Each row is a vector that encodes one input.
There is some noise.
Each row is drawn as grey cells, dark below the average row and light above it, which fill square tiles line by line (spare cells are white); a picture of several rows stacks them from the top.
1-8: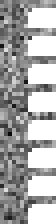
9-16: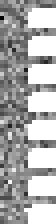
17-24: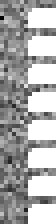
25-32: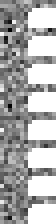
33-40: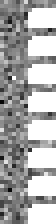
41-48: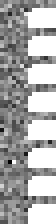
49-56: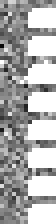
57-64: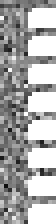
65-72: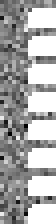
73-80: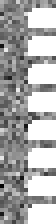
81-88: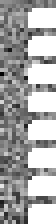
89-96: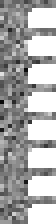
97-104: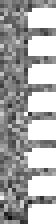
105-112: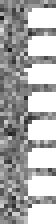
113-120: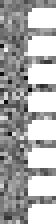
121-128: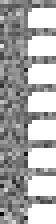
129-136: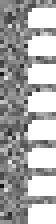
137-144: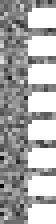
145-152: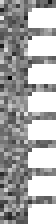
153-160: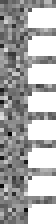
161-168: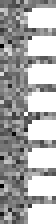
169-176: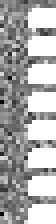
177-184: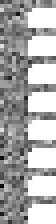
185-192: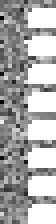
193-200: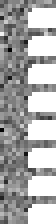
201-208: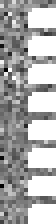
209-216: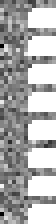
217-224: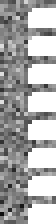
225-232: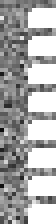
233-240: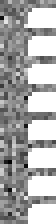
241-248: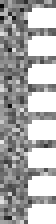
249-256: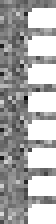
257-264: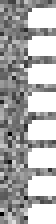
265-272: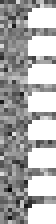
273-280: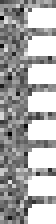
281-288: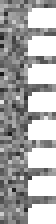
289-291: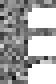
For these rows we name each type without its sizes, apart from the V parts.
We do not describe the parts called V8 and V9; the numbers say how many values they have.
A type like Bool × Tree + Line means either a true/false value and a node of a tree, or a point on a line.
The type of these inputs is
(Circle + V8) × V9 + Tree + Unit.
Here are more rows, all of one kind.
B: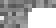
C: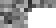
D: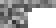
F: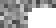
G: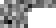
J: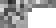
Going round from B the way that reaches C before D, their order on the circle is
B, C, G, J, D, F.
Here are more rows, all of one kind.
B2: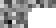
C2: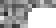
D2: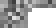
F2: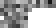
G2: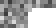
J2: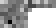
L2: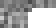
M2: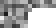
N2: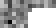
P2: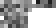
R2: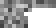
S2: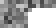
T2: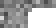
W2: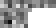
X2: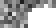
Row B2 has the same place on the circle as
C2, F2, M2 and P2.
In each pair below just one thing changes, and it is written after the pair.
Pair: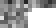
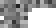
the place on the circle
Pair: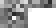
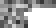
the value of V9
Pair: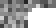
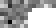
the value of V9
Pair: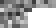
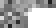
the value of V9
